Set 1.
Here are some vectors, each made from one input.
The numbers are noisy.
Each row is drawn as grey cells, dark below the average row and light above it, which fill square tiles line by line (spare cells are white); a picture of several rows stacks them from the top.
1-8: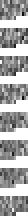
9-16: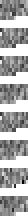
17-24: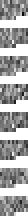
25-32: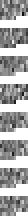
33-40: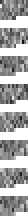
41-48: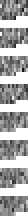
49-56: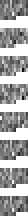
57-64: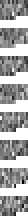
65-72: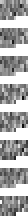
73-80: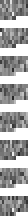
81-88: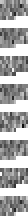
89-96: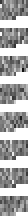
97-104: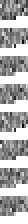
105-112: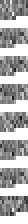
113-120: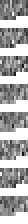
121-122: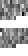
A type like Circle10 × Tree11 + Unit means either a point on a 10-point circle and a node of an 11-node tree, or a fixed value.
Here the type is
Line6 + Line9.
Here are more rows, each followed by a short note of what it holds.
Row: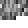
a point on a 6-point line
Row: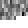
a point on a 9-point line
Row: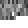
a point on a 6-point line
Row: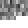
a point on a 9-point line
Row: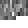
a point on a 6-point line
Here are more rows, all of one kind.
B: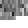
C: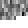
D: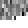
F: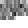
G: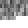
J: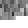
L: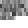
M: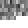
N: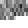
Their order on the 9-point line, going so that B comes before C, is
N, F, L, B, J, G, M, C, D.
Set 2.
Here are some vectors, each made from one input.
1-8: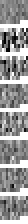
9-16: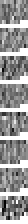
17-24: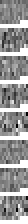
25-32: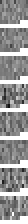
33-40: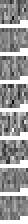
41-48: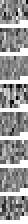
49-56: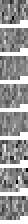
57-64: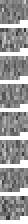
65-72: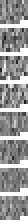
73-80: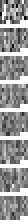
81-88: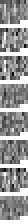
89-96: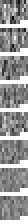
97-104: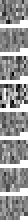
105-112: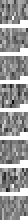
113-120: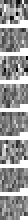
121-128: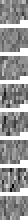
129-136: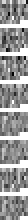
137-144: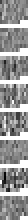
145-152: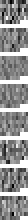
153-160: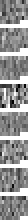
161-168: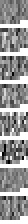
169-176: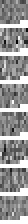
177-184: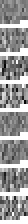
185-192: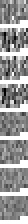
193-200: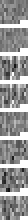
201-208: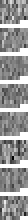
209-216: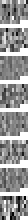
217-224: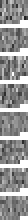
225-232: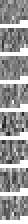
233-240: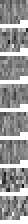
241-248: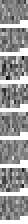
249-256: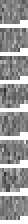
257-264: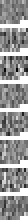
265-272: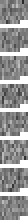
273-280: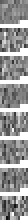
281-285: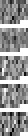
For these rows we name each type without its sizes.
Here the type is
List(Line).
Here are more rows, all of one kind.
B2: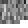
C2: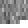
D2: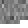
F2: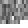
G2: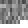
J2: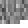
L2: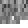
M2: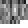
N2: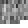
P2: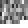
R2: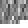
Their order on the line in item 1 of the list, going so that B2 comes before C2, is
G2, L2, F2, M2, J2, P2, B2, D2, N2, C2, R2.
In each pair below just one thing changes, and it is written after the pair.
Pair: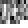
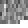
the place on the line in item 1 of the list
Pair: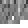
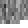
the place on the line in item 1 of the list
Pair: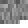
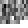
the place on the line in item 1 of the list
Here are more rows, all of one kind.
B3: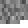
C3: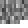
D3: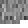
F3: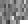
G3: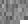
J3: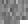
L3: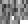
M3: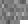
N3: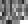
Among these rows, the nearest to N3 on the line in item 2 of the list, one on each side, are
F3 and J3.
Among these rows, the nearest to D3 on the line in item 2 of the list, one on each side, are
C3 and M3.
